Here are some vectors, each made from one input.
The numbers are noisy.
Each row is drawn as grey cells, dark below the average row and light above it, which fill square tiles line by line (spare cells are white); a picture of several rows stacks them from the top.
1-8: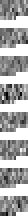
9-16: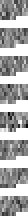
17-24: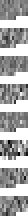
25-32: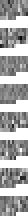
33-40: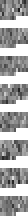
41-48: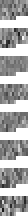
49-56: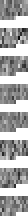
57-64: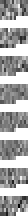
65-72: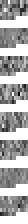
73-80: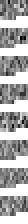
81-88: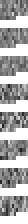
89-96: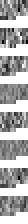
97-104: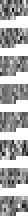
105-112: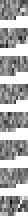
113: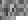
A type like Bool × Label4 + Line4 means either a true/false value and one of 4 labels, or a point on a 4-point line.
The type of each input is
Bool × Tree8.
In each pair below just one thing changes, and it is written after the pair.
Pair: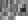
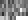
the true/false value
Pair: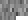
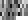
the node of the tree
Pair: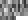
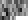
the true/false value
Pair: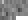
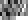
the true/false value
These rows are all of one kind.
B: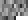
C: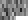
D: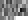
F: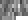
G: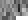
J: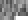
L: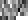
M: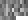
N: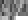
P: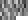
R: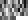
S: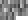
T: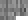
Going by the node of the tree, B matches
D, M and R.
